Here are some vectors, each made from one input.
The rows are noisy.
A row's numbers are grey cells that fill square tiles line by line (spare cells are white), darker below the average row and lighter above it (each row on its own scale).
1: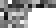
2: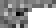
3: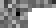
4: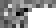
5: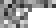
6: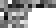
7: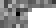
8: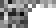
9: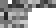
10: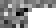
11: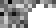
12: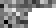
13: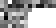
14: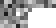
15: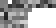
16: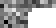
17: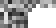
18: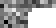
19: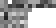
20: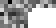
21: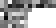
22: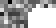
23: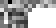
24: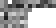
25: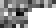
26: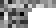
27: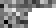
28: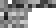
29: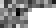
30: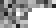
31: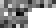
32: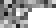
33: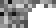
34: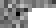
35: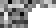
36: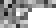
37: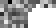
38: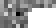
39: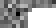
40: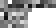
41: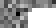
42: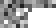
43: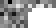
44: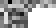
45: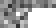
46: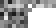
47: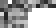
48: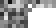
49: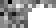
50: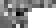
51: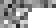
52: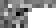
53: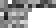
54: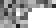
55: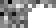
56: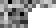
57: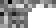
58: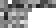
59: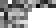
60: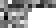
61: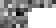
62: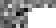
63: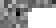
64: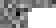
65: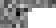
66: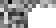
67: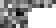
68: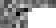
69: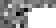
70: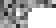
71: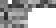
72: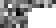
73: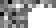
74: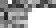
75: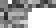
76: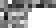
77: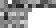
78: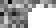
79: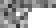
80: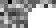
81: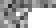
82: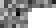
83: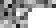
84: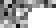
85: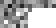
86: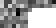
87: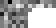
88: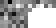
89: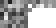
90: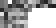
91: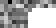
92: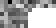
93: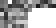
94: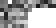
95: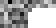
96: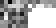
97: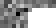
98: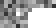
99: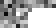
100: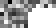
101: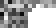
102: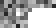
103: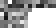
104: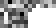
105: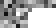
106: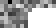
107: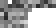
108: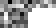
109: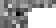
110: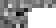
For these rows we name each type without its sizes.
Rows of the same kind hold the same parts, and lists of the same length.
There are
3 kinds of row.
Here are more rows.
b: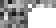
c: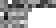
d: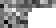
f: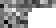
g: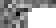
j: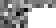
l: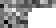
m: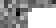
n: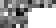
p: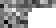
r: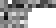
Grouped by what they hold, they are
b, g, j, m, n
c, r
d, f, l, p

